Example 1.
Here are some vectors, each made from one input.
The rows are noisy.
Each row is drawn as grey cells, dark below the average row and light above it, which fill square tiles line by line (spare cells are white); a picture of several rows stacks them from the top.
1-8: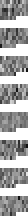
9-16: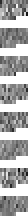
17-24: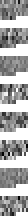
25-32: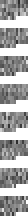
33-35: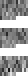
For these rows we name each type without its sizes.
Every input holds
a node of a tree.
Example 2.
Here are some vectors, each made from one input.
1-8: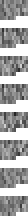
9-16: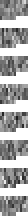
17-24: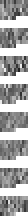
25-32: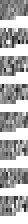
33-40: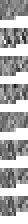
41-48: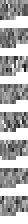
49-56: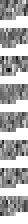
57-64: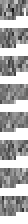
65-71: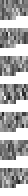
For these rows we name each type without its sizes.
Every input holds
a node of a tree.
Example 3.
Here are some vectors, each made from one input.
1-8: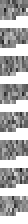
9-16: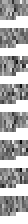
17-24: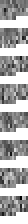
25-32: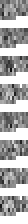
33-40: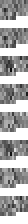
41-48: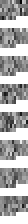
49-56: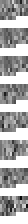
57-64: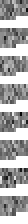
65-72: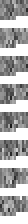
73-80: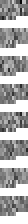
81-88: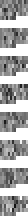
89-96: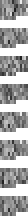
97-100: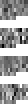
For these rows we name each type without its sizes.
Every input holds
a point on a line.
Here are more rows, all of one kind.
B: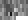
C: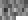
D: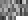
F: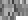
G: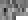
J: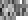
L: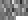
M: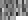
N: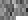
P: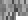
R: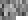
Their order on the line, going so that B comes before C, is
D, L, N, M, B, C, G, P, F, J, R.
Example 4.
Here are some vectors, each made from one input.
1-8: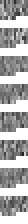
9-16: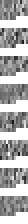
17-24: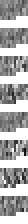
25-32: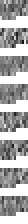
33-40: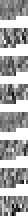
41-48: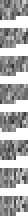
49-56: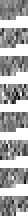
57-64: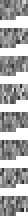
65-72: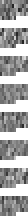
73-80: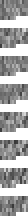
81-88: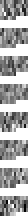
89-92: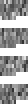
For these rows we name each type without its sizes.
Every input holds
a node of a tree.
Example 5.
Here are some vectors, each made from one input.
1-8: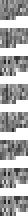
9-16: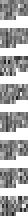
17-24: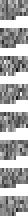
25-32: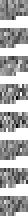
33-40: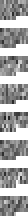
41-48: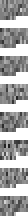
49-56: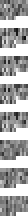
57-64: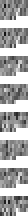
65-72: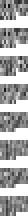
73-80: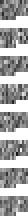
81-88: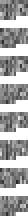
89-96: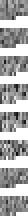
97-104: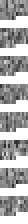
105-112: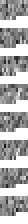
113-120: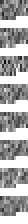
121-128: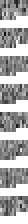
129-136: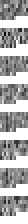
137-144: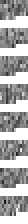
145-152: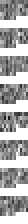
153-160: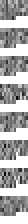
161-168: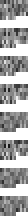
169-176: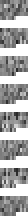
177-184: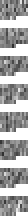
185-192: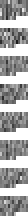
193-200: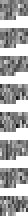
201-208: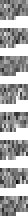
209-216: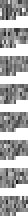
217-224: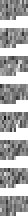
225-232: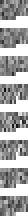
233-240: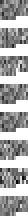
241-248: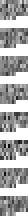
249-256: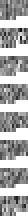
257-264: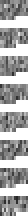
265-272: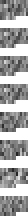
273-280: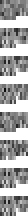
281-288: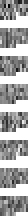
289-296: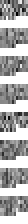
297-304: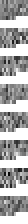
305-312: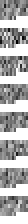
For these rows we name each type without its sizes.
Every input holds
a point on a line.
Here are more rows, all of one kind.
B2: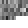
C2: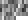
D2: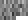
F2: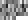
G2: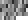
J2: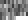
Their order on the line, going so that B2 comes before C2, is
J2, D2, B2, F2, G2, C2.
